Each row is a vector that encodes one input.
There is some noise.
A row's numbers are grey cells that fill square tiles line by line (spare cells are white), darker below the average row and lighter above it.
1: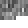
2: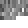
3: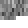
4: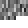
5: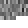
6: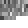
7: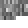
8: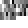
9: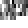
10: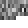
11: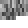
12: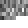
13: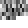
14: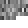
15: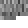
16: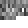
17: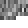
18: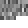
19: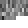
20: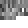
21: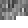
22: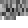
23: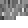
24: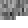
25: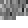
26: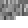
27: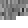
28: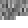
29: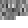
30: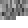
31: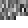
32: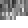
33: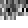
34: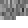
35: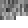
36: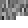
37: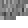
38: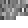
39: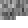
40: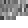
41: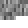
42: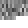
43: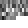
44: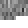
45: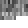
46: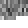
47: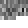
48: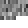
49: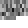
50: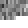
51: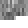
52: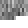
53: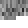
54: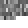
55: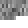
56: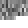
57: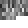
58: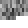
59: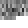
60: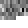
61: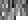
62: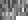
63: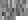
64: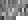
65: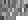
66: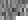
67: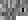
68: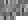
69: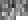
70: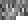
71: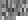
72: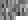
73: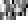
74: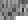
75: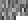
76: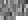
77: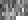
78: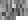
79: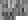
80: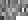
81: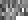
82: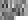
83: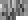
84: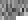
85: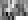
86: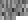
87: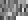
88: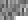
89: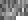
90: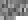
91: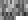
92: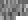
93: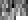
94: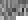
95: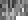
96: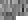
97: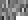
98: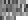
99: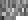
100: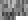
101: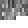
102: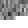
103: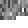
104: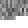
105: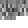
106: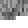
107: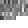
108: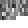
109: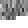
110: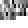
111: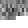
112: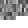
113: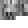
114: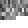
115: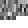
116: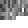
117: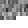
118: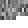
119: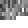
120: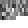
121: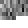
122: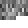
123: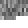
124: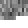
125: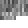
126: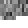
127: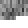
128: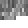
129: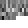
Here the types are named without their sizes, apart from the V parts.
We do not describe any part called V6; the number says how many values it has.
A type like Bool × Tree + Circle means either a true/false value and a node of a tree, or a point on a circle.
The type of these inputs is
List(Bool × V6).
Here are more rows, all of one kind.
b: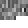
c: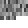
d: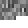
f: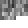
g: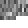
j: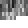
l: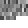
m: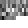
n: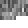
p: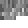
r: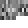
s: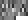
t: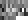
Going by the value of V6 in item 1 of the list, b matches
n, r and s.
